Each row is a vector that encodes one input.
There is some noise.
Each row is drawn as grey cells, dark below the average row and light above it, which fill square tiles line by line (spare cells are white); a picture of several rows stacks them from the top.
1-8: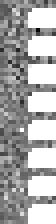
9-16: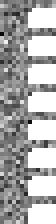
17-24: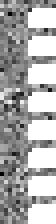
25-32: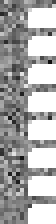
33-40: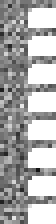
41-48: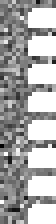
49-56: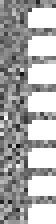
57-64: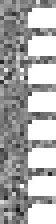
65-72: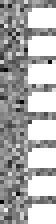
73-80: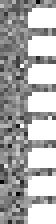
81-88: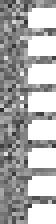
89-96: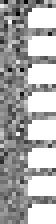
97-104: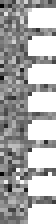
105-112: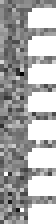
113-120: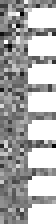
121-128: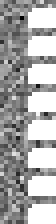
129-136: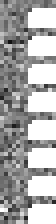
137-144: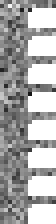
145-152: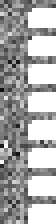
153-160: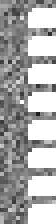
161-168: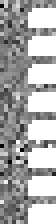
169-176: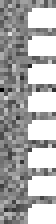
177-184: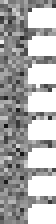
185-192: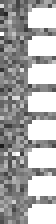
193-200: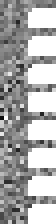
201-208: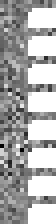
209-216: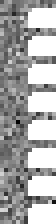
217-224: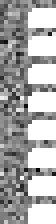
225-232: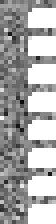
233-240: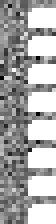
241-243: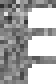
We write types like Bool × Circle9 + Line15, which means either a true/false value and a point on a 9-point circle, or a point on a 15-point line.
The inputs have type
(Bool × Line5 + Line10) × Line10 × Line10 + Label9.
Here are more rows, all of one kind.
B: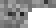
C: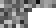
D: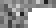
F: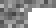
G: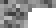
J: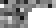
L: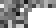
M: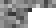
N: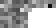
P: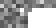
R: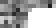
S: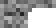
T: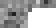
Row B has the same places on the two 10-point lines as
F and T.
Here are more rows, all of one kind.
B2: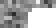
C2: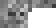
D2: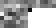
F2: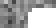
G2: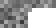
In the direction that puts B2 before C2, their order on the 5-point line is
B2, F2, D2, G2, C2.
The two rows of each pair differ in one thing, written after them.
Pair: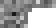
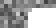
the place on one of the two 10-point lines
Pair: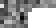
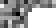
the place on one of the two 10-point lines
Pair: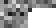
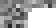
the true/false value
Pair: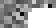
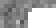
the place on one of the two 10-point lines
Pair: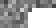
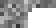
the place on the 5-point line
